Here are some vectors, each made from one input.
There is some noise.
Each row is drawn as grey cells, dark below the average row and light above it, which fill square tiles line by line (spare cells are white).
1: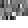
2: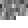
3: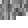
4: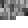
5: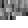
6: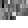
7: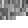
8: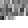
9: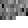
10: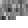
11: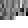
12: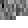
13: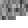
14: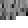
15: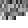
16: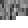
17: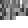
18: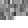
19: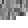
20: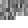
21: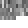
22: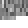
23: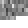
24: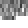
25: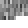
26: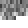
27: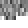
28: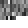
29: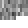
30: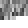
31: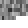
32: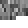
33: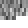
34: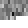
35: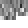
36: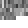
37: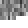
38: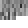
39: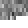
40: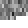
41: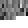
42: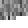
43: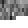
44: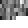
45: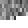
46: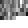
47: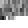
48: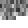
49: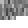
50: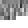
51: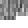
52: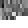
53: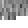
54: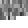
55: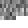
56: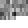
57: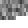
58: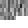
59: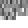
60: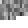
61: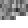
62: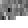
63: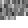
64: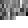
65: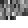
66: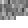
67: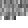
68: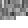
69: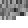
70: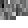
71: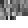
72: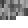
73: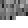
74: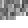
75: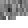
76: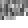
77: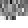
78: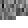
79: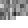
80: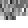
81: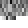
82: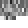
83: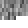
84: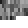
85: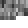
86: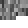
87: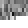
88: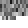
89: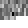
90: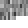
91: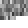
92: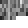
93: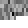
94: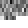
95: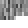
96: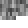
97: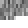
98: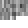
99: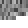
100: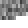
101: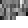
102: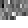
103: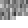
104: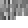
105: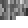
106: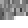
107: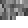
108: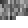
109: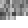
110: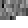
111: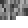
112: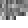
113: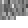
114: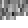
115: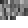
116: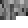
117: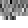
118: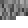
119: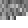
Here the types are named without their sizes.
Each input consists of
a point on a line, together with either a point on a line, or three true/false values.
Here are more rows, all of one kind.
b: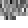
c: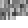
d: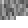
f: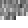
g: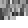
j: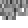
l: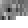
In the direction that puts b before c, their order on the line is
j, b, f, l, d, c, g.
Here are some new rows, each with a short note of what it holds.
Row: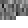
a point on each of two lines
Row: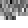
a point on a line and three true/false values
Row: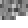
a point on a line and three true/false values
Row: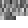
a point on a line and three true/false values
